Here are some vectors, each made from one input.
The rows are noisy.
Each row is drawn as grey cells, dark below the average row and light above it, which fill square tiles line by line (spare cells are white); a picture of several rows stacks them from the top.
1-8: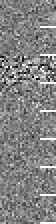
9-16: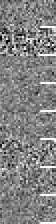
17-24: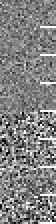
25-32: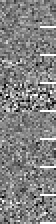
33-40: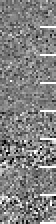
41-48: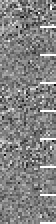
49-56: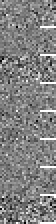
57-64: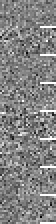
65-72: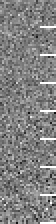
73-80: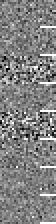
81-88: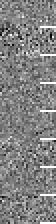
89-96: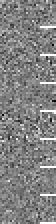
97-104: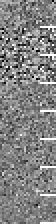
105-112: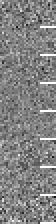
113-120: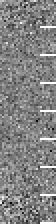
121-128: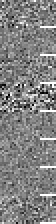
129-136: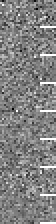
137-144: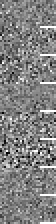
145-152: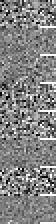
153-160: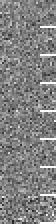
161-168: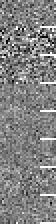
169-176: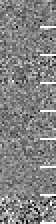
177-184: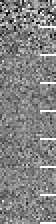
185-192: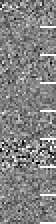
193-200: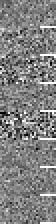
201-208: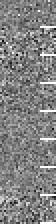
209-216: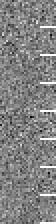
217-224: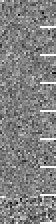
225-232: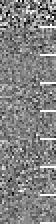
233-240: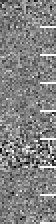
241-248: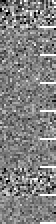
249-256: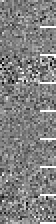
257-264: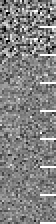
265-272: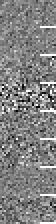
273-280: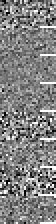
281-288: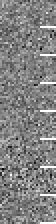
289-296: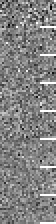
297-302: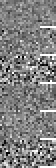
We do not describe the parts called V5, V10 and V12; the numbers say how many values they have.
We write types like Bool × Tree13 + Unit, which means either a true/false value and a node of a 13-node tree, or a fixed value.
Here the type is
(Bool × Circle11 + Line7) × V10 × V12 + V5.
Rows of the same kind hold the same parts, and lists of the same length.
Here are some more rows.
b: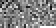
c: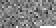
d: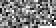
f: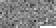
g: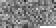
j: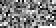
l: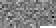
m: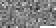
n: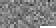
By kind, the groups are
b, c, f, l, m
d, j
g, n

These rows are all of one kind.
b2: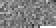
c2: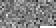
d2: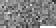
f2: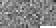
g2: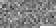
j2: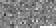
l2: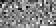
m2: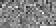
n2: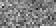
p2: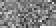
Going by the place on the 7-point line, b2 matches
d2 and f2.
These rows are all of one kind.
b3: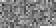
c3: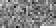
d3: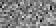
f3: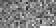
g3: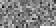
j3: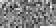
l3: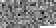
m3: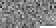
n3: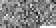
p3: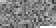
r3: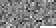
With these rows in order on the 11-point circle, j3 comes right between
d3 and l3.
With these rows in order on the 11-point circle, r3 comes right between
g3 and l3.
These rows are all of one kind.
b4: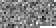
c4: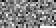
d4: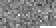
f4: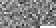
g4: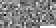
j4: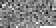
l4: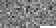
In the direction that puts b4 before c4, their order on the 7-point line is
j4, b4, g4, d4, c4, l4, f4.
